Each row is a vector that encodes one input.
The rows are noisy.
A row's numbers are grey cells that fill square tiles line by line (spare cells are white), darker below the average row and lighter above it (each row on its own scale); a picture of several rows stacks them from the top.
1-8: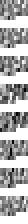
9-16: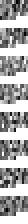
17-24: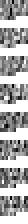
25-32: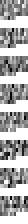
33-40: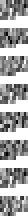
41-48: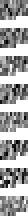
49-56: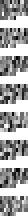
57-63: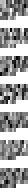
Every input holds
either a point on an 8-point circle, or a fixed value, or three true/false values.
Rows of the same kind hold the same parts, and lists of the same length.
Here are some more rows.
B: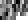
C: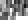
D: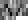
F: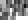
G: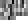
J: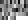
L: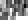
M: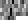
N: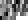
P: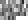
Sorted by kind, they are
B, C, F, J, L, N
D
G, M, P

